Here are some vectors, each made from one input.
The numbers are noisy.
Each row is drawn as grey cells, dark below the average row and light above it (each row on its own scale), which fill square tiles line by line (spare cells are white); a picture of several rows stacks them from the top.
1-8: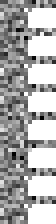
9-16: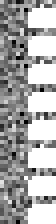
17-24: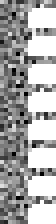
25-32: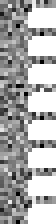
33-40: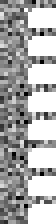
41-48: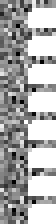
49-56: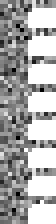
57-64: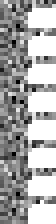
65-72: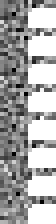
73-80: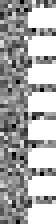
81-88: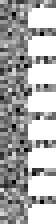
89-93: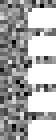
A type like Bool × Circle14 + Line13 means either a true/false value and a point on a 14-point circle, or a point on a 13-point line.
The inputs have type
Line10.
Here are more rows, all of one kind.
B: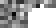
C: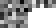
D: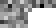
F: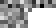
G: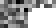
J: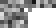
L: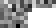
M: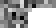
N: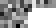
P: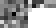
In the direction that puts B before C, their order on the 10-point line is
D, F, J, M, P, B, G, C, N, L.
